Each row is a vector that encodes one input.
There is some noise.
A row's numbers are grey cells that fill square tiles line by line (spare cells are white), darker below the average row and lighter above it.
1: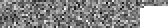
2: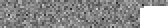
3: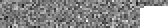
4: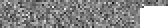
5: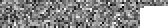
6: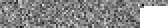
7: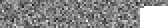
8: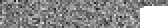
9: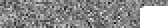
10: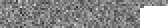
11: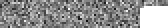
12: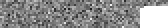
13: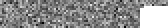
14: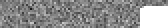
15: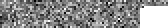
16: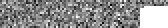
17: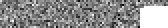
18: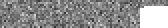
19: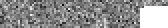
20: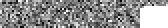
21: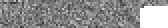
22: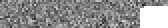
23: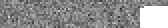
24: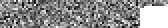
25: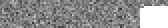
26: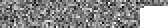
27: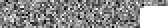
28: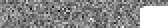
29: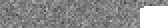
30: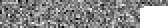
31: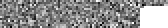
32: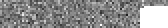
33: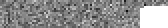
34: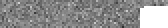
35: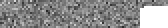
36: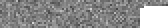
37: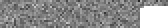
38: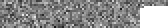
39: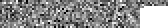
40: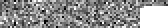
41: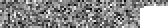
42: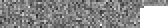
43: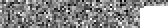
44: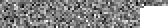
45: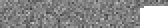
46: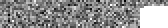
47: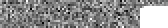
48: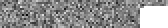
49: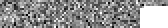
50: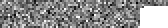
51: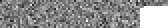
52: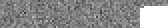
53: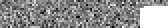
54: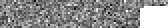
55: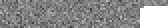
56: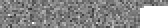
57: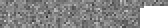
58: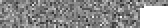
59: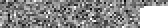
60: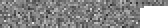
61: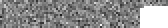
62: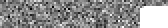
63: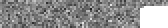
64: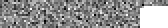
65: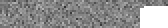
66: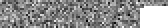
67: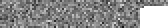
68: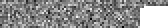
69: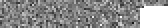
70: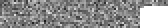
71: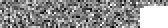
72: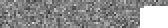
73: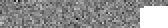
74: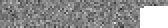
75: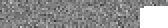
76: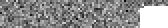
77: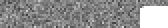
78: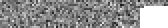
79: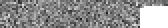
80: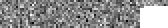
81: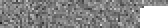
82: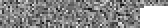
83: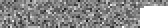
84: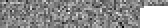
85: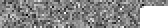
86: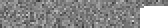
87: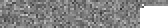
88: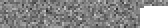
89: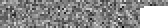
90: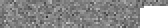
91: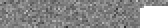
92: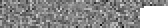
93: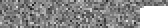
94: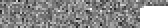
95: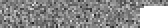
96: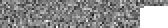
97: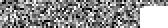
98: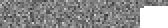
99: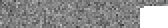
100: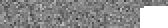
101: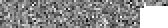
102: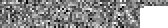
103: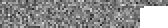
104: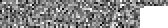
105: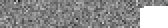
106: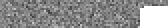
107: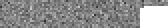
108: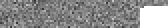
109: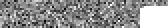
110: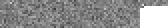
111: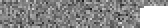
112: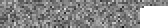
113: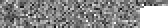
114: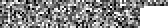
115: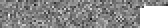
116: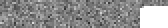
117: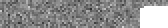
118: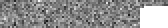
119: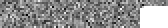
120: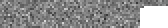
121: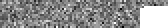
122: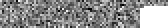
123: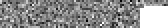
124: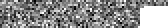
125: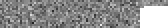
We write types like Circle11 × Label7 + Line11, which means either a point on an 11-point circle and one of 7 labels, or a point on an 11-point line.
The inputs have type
Bool × Circle11 + Circle10 + Unit.
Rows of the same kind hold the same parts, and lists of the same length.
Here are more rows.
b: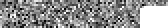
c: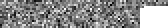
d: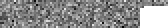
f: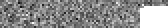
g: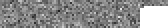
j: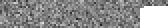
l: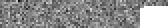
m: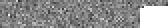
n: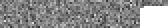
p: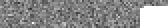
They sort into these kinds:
b, d
c, g, j, l, m, n
f, p

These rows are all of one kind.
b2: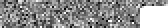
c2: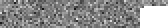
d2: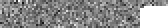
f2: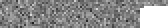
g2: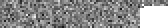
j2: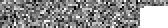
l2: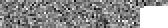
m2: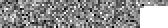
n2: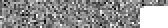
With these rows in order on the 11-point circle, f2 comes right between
c2 and g2.
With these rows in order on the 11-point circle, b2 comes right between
c2 and j2.
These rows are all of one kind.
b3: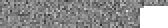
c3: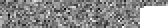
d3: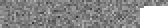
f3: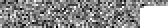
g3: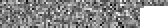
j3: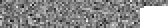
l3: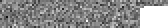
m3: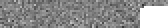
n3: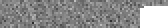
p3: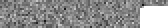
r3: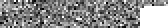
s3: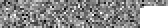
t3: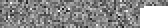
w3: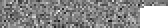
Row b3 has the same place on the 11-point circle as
l3, r3, t3 and w3.
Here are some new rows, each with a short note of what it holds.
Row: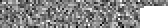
a point on an 11-point circle and a true/false value
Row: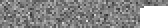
a point on a 10-point circle
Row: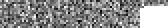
a point on an 11-point circle and a true/false value
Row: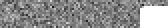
a point on a 10-point circle
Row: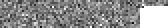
a point on a 10-point circle
